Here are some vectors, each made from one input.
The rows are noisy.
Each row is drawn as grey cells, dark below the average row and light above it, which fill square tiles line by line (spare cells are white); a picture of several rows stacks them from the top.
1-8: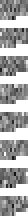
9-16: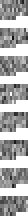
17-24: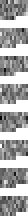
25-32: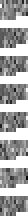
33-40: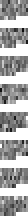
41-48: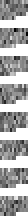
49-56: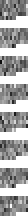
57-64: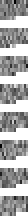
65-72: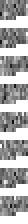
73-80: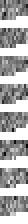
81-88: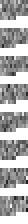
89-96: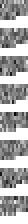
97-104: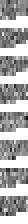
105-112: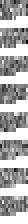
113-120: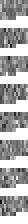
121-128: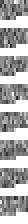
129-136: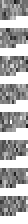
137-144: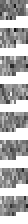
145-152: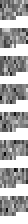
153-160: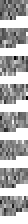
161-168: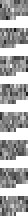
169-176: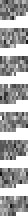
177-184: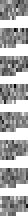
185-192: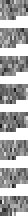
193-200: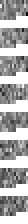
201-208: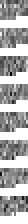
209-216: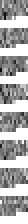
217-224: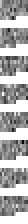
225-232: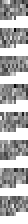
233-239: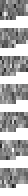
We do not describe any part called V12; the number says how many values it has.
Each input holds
a true/false value and a value of V12, together with a list of up to three points on an 8-point circle.
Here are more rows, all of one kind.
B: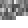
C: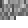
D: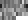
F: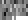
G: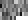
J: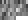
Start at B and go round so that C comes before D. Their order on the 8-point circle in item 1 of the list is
B, C, F, J, D, G.
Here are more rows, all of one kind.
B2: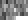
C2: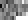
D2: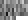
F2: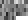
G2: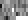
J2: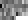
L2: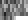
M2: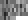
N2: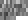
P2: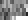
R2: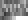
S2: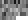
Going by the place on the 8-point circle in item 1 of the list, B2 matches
L2, M2, P2 and R2.
